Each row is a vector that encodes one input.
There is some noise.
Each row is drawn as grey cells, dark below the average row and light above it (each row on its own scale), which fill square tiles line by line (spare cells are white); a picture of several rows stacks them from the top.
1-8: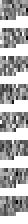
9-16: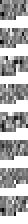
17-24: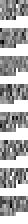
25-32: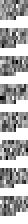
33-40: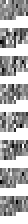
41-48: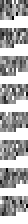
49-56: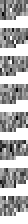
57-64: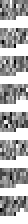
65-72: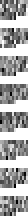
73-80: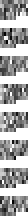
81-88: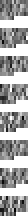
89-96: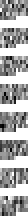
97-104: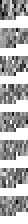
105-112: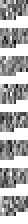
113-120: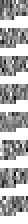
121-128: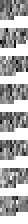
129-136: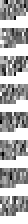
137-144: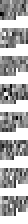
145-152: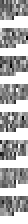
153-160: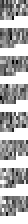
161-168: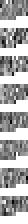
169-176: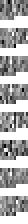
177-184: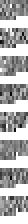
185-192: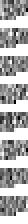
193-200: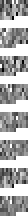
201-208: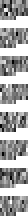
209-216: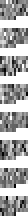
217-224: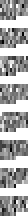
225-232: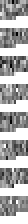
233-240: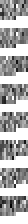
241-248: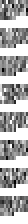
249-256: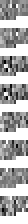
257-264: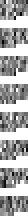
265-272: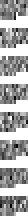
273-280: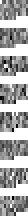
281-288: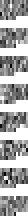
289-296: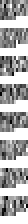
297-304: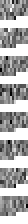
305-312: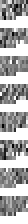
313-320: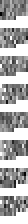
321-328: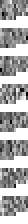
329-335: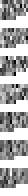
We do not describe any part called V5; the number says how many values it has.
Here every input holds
either a fixed value, or a node of a 12-node tree and a value of V5, or a node of a 15-node tree and five true/false values.
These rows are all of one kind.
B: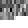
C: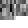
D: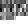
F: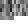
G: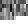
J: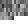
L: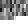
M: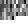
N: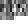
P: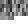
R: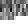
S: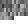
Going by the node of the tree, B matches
J, P and S.
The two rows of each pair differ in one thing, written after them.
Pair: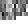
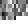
the node of the tree
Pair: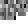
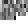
the node of the tree
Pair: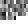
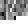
one of the five true/false values
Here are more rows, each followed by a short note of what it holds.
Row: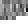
a node of a 15-node tree and five true/false values
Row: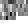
a node of a 15-node tree and five true/false values
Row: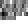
a node of a 15-node tree and five true/false values
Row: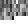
a node of a 12-node tree and a value of V5
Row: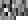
a fixed value
